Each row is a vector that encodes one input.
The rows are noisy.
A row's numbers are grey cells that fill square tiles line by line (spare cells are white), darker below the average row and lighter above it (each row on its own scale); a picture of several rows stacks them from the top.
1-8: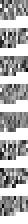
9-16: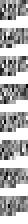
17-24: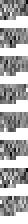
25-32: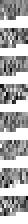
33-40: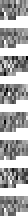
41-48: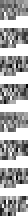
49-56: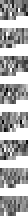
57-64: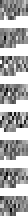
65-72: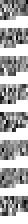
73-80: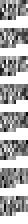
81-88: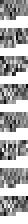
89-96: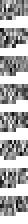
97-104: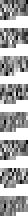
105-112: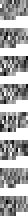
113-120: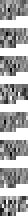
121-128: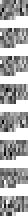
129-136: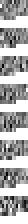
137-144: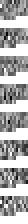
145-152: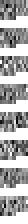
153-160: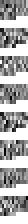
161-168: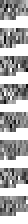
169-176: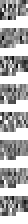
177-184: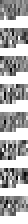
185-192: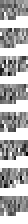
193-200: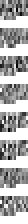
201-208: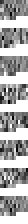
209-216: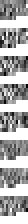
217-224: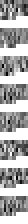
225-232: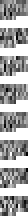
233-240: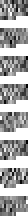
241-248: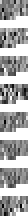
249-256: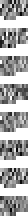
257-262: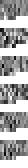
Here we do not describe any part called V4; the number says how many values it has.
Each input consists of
either a point on a 6-point line, or four true/false values, or two values of V4, or a list of up to two points on a 5-point line.
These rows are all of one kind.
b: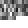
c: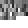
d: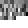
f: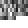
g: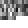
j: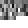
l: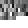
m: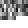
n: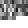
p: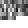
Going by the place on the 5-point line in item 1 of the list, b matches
g, m, n and p.
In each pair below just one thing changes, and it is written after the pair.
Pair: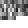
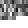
the place on the 5-point line in item 2 of the list
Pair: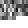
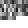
the place on the 5-point line in item 2 of the list
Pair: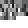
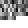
the place on the 5-point line in item 1 of the list
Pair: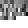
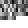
the place on the 5-point line in item 1 of the list
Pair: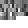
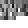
the place on the 5-point line in item 2 of the list
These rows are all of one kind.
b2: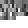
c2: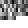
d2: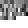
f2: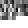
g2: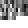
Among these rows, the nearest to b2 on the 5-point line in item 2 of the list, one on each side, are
d2 and f2.
